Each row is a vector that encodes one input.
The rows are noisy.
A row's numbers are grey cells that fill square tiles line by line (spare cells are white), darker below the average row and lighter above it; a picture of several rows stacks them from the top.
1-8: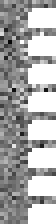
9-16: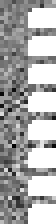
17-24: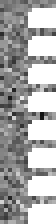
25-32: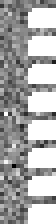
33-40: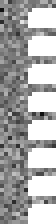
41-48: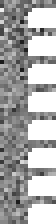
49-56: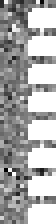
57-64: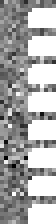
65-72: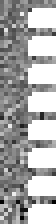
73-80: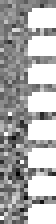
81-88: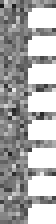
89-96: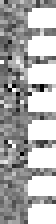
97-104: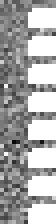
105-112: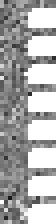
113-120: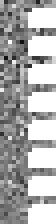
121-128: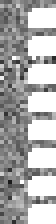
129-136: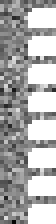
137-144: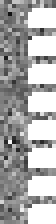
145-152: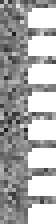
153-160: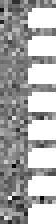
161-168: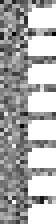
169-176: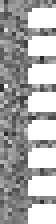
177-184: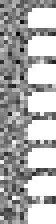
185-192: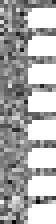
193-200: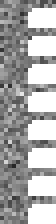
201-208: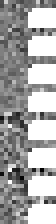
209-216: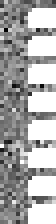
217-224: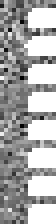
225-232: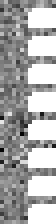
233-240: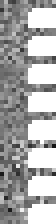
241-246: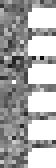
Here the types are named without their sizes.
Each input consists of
a list of points on a line.
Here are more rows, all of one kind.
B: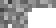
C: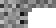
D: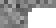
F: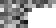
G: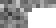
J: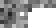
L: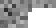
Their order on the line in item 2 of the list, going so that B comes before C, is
J, B, C, D, F, G, L.
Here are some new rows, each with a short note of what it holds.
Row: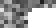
the empty list
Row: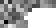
the empty list
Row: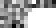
the empty list
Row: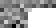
a list of one item
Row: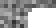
the empty list
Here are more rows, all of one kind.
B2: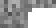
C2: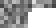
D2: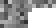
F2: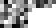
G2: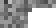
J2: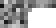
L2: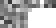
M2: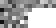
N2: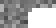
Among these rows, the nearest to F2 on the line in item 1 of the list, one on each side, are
D2 and J2.
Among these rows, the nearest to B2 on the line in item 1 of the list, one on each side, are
C2 and G2.
